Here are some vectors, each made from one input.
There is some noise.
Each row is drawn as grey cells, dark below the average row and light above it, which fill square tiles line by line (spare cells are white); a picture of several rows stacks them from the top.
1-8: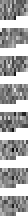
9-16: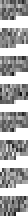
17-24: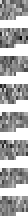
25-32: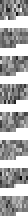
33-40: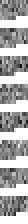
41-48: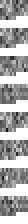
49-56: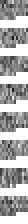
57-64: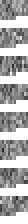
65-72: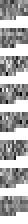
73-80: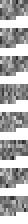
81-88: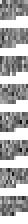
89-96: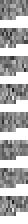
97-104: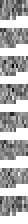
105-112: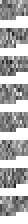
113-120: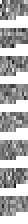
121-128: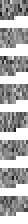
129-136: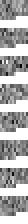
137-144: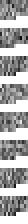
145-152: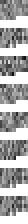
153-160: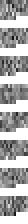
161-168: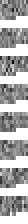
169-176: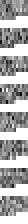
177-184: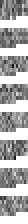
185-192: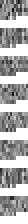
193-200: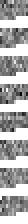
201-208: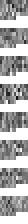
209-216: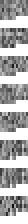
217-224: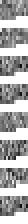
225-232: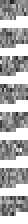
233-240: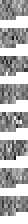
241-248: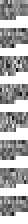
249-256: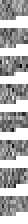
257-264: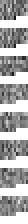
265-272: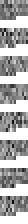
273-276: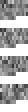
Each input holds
either one of 6 labels and a true/false value, or one of 7 labels.
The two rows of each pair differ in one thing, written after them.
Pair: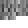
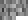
the true/false value
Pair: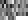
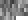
the label
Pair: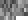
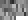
the true/false value
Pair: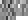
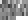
the true/false value
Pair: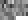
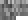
the label
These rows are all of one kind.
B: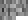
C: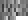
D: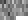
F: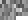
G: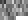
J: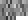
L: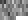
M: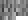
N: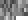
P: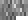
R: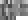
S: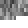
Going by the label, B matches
C and M.
